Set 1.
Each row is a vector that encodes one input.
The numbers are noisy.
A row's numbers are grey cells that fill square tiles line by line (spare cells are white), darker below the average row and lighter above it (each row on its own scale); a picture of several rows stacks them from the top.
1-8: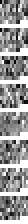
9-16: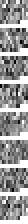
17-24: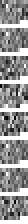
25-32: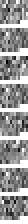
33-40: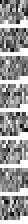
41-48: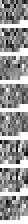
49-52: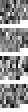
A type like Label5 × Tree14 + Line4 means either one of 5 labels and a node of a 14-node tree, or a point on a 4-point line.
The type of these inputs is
Line11.
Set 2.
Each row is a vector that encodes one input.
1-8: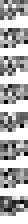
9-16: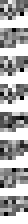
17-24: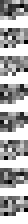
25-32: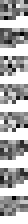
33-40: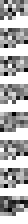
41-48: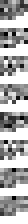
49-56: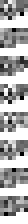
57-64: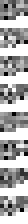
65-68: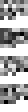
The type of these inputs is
Line8.
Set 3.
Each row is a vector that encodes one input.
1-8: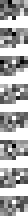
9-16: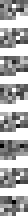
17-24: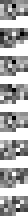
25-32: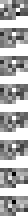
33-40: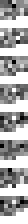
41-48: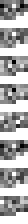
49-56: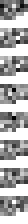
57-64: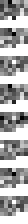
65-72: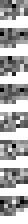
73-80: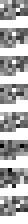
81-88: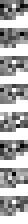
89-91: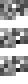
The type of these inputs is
Line9.
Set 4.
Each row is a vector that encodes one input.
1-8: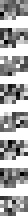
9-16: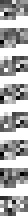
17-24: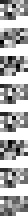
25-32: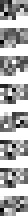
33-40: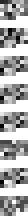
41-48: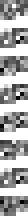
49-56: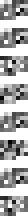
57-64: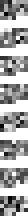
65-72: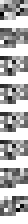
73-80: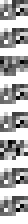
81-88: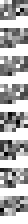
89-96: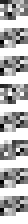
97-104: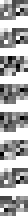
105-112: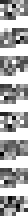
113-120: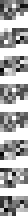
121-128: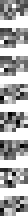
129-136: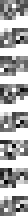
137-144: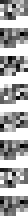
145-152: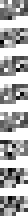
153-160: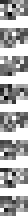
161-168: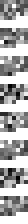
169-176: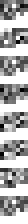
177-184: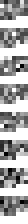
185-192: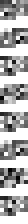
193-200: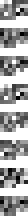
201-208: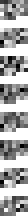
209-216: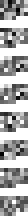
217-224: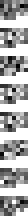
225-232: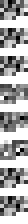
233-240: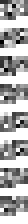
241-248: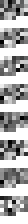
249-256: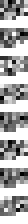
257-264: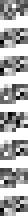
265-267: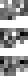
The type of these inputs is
Line12.
